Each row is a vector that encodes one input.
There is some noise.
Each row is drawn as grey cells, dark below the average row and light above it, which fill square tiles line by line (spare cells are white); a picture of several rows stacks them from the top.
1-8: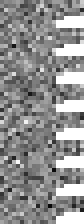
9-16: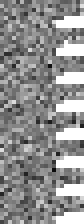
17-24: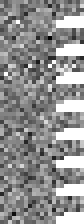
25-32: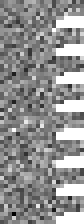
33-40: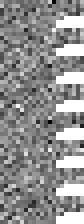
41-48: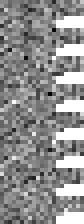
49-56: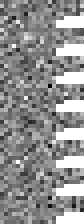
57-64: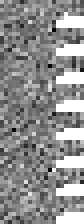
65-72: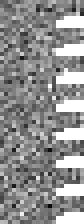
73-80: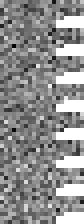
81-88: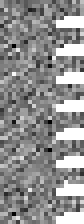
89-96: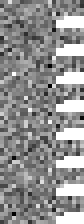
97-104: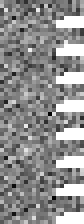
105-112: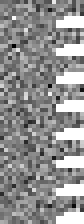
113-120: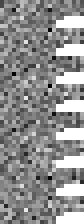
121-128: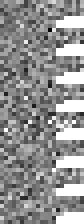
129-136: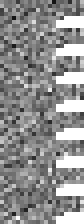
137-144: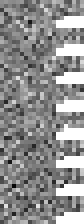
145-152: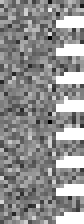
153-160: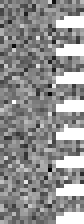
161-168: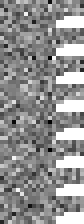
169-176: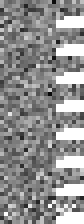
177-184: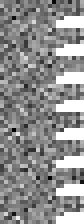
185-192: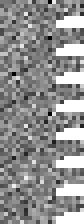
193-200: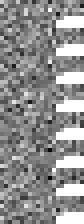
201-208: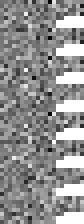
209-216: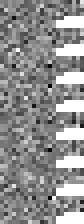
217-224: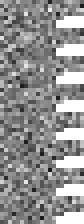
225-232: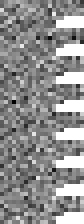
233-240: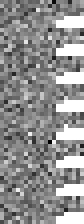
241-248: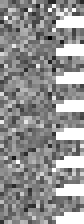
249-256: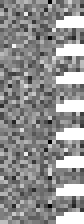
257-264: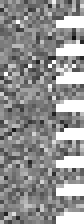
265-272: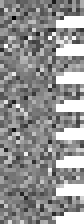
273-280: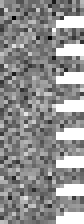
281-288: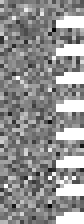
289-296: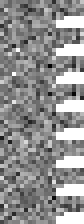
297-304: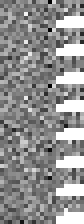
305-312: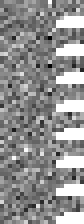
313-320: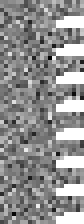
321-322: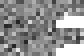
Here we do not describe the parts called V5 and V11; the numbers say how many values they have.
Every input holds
either a value of V5 and a value of V11, or a list of up to three points on a 7-point line.
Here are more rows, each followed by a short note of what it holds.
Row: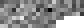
a list of two items
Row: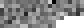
a value of V5 and a value of V11
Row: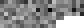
a list of two items
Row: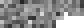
a list of three items
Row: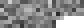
a list of two items
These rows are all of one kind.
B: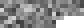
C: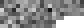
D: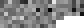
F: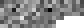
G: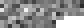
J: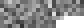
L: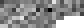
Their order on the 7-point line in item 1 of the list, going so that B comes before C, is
G, B, J, C, F, L, D.
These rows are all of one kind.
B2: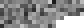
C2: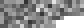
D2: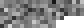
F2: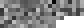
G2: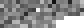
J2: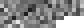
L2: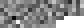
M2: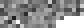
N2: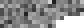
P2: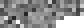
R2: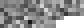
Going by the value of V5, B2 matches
F2, M2, N2 and P2.
